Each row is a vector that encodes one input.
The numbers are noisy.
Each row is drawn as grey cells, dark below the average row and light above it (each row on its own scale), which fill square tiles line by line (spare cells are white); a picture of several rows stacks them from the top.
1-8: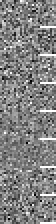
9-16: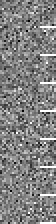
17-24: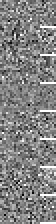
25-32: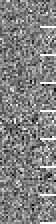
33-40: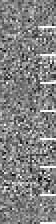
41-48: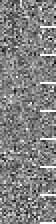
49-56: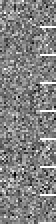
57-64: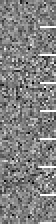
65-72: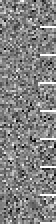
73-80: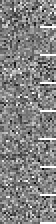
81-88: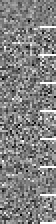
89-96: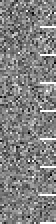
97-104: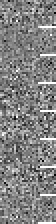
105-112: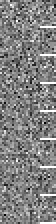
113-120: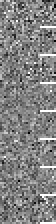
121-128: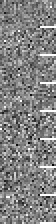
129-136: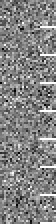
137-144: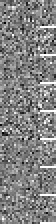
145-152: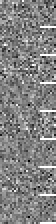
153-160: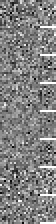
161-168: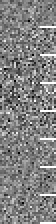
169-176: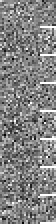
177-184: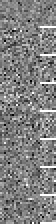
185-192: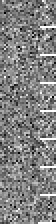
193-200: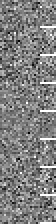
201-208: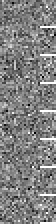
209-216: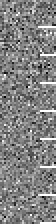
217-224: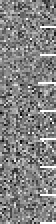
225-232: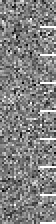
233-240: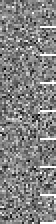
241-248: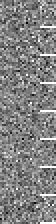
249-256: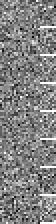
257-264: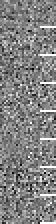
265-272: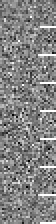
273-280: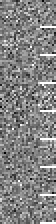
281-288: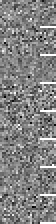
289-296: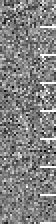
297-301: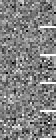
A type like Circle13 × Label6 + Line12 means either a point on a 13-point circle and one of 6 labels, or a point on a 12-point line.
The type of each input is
Bool × Bool × Bool + Circle15 × Label4 + Unit.
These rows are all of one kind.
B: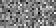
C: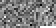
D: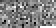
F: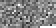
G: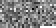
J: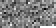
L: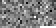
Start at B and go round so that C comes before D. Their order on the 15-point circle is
B, C, L, G, D, F, J.
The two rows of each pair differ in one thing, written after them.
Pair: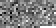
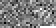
the place on the 15-point circle
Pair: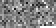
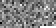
the label
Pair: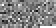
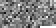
the label
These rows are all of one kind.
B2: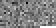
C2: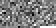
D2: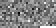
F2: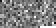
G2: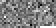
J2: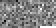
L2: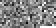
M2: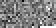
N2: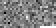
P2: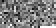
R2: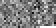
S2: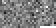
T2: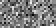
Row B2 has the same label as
C2, N2, S2 and T2.
